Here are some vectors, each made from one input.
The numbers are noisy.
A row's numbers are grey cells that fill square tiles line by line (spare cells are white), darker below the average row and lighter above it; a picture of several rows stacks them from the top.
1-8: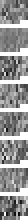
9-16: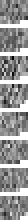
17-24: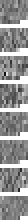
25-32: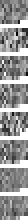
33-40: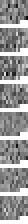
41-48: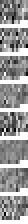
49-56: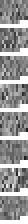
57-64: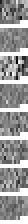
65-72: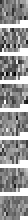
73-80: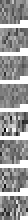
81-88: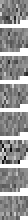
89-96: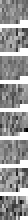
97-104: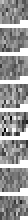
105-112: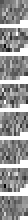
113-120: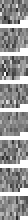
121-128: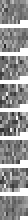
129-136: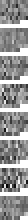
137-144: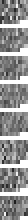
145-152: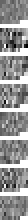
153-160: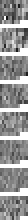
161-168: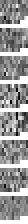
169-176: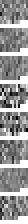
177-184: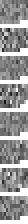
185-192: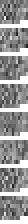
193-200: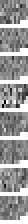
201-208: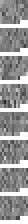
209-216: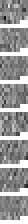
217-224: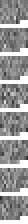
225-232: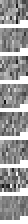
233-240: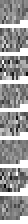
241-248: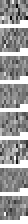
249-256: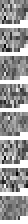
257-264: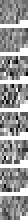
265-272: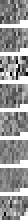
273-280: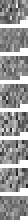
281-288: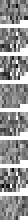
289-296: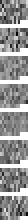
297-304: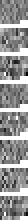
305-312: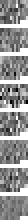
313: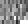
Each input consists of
either a fixed value, or a node of a 16-node tree and a true/false value.
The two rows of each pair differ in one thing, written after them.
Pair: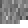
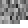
the true/false value
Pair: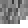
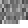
the true/false value
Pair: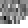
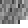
the node of the tree
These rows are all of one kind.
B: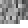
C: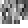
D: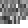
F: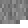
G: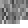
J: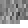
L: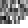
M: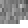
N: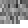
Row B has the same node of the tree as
J and L.
